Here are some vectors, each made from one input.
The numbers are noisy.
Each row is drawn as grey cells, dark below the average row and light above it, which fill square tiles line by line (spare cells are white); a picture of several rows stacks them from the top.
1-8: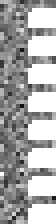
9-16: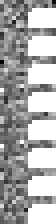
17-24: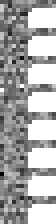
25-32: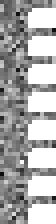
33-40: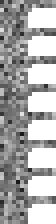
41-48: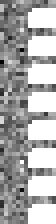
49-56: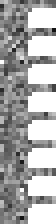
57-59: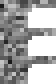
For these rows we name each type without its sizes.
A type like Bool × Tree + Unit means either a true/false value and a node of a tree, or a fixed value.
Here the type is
Bool × Tree.
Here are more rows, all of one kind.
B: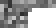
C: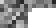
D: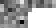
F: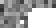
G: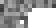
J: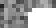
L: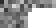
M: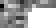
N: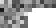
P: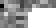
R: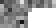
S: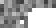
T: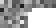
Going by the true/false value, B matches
D, L and R.
